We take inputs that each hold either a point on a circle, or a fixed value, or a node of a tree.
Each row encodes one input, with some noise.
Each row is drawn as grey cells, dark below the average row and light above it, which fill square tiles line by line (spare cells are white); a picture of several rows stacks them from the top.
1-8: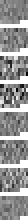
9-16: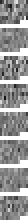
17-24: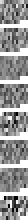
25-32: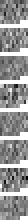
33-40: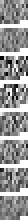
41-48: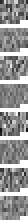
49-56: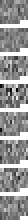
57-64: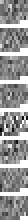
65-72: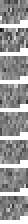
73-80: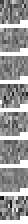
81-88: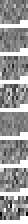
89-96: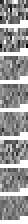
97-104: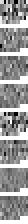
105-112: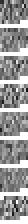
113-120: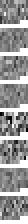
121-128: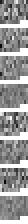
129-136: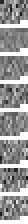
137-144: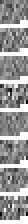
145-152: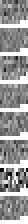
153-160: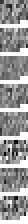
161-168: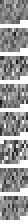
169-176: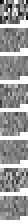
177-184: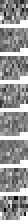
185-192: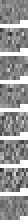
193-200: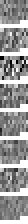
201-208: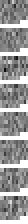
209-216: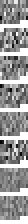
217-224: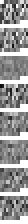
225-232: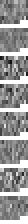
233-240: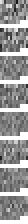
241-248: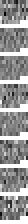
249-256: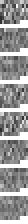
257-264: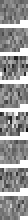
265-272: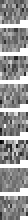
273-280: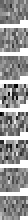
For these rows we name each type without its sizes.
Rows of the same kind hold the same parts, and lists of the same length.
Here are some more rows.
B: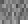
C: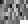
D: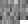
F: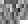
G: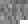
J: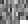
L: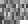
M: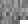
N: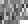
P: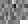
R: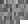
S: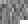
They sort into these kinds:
B, D, G, J, M, N, R, S
C, F, L
P

